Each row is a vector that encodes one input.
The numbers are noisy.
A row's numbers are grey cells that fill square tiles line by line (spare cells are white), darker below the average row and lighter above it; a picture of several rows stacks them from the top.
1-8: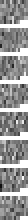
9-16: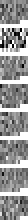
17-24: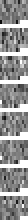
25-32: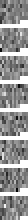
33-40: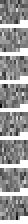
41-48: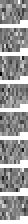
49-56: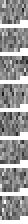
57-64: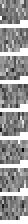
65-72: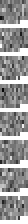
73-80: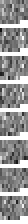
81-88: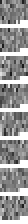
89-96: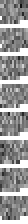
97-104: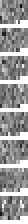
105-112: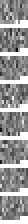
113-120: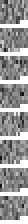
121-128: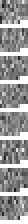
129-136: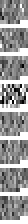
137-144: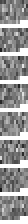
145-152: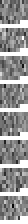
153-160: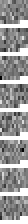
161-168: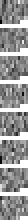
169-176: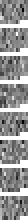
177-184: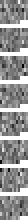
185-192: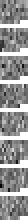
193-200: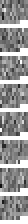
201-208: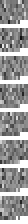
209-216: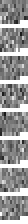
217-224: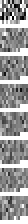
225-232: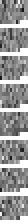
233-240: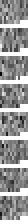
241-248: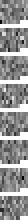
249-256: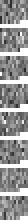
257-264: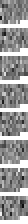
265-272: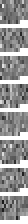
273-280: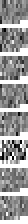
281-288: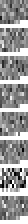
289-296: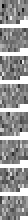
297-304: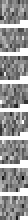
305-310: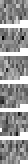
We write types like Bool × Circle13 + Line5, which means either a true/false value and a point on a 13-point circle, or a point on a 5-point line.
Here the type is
Circle9 × Tree13 × Tree13 × Tree13 + Unit.
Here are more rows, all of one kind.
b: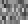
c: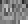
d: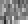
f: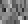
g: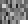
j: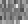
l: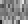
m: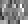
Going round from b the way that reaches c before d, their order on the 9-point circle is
b, m, c, f, l, j, g, d.
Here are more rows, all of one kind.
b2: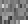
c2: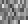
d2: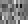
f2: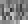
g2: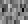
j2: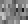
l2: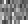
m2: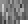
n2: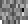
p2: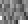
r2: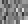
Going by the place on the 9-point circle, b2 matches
c2, f2, j2 and l2.
